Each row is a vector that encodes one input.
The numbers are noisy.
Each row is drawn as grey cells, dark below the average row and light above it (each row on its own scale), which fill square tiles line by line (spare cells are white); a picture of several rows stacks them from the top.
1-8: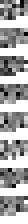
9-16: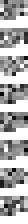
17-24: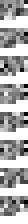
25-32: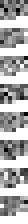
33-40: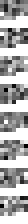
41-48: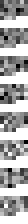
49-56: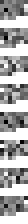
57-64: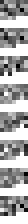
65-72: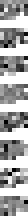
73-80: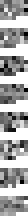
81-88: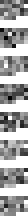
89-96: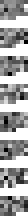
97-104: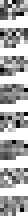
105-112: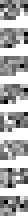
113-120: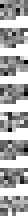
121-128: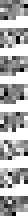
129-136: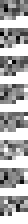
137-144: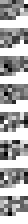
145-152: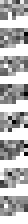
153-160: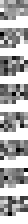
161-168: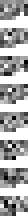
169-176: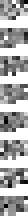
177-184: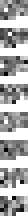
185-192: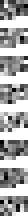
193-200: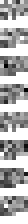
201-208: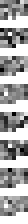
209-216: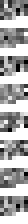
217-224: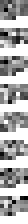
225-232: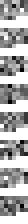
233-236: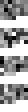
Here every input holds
a node of a 7-node tree and three true/false values.
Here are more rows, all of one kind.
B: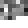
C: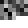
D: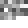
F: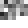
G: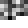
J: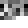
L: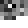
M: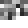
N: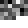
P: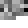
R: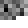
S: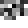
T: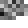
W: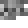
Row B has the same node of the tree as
G, N and P.
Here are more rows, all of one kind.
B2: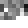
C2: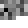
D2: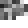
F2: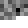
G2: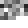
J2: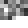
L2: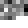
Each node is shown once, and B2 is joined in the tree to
L2.
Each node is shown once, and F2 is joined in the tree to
C2.
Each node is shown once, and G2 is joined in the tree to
D2 and J2.
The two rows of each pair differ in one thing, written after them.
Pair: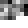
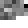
the node of the tree
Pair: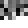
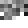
the node of the tree
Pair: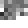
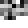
the node of the tree
